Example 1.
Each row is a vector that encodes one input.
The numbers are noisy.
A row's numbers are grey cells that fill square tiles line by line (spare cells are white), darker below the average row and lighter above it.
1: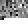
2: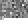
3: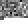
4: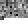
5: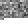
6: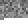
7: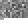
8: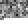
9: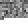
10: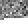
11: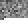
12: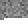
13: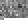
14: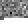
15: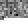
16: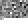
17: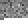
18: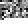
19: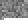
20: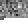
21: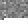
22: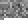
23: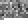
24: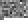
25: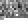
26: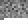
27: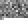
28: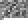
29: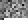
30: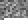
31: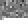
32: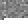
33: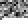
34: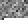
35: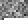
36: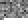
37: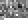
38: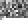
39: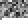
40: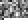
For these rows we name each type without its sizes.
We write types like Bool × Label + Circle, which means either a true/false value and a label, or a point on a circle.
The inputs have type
Bool × Bool × Bool.
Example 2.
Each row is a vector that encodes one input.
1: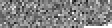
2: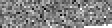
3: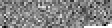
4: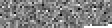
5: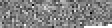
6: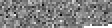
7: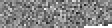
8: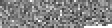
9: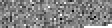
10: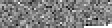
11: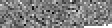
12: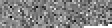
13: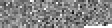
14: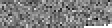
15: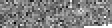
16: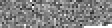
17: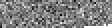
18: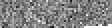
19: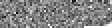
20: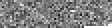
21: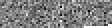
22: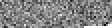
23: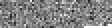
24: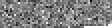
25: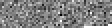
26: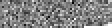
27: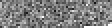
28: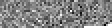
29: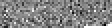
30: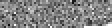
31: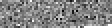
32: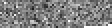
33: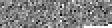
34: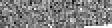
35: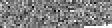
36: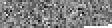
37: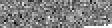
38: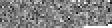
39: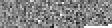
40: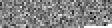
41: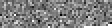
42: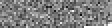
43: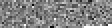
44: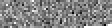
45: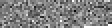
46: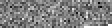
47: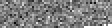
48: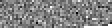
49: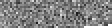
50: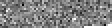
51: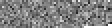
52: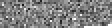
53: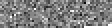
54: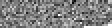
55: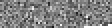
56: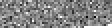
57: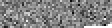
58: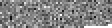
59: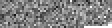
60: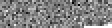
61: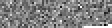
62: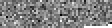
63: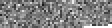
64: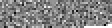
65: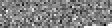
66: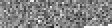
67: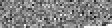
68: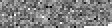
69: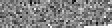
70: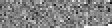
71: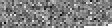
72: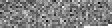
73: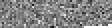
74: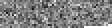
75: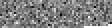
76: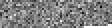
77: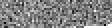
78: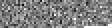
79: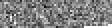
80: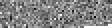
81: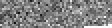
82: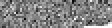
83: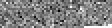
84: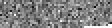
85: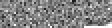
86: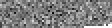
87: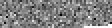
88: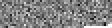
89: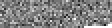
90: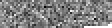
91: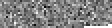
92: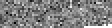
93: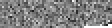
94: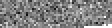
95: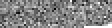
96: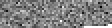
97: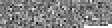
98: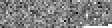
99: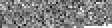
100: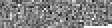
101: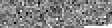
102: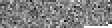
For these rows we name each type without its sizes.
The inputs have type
Line × Line.
